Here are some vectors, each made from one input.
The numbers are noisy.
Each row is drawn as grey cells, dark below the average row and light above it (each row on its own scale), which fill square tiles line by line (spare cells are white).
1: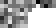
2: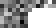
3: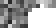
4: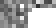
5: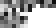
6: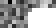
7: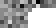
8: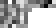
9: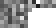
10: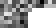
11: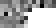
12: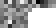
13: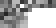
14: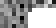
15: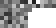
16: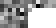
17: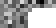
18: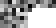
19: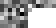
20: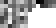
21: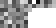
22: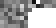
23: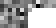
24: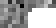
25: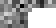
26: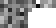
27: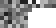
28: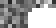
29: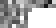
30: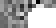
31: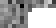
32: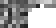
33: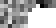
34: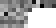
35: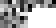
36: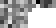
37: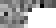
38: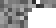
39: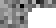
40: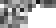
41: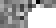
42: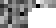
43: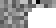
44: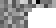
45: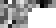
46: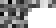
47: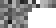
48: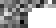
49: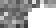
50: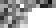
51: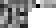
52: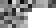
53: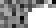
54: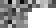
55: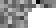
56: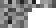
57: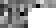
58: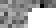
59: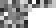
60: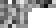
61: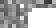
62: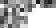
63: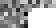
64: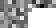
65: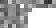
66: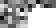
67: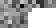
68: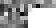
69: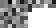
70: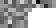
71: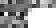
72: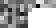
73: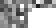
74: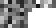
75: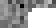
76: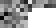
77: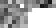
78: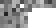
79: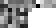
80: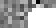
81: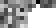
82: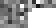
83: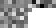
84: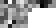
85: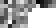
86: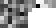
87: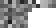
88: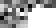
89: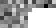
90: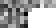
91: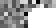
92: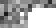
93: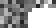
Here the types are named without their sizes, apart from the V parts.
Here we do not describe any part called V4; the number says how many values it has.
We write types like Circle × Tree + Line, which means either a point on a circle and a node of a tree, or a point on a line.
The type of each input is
Bool × (Line + V4).
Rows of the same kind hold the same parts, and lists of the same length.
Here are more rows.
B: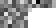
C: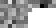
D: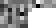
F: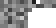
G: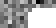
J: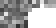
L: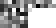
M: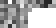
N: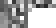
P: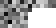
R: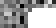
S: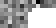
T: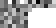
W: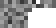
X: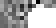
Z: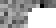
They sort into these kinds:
B, D, J, L, M, N, P, T, X
C, F, G, R, S, W, Z

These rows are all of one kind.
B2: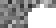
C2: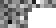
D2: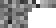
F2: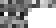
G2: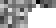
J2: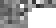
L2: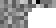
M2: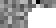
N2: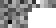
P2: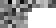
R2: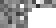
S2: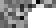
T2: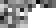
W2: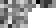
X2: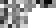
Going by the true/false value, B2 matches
F2, L2, M2 and S2.
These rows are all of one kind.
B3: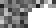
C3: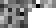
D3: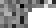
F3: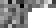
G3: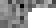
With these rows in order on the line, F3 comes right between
C3 and G3.
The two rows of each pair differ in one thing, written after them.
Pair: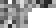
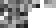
the true/false value
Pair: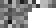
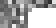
the value of V4
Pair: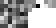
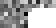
the value of V4
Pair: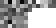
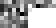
the true/false value
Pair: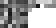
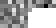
the true/false value
